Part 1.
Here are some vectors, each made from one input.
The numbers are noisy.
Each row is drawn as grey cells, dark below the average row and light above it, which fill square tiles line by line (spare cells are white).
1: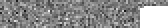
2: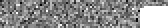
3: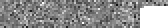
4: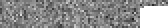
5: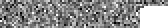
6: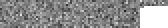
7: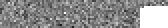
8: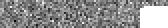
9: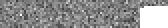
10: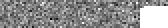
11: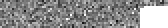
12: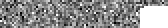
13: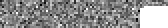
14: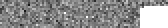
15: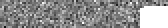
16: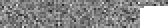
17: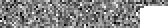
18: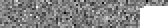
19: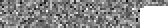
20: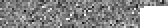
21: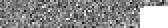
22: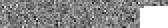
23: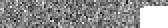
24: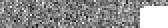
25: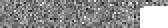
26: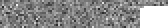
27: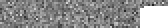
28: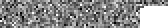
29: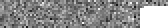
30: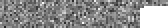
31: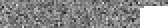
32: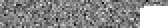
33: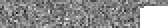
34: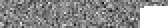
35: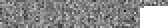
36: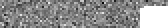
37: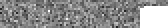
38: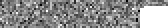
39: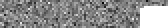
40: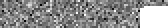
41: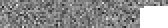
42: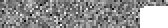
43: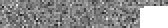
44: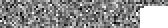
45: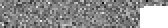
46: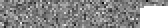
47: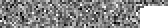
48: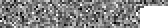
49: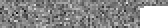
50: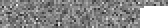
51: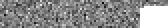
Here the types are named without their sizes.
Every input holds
a list of points on a line.
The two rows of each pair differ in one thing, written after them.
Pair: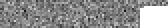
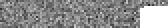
the place on the line in item 2 of the list
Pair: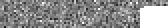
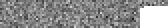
the place on the line in item 1 of the list
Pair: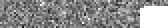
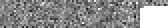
the place on the line in item 2 of the list
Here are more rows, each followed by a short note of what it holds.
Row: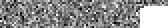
the empty list
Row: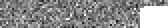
a list of two items
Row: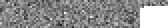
a list of two items
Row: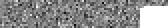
a list of one item
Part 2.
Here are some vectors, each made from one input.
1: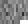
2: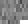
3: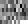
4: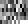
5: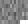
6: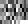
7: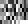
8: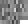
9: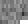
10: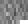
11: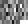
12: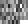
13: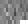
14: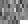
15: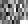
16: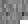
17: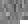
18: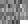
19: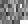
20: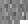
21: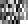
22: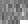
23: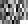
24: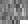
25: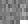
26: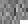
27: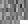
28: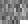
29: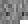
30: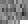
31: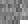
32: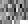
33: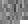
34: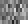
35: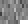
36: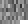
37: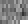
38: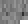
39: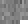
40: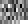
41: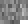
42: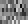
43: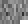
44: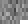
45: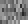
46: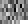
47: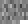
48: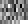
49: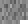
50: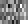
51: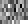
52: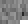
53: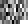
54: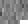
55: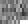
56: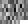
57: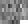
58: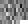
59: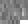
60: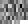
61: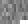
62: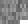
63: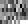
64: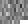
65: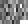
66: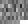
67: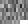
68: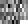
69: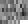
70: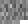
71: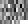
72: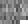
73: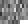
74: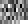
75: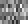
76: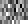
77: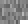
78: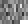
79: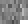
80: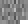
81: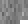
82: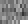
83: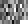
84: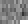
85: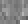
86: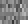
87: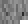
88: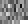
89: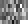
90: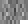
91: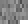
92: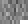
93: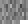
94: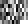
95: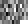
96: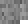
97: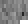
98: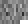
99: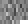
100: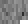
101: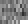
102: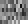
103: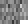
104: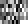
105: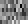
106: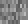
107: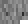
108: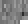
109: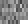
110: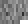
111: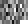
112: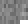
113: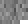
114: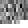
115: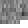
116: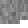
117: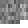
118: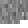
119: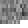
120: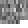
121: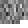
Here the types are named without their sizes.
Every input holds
a point on a line, together with either a fixed value, or a node of a tree.
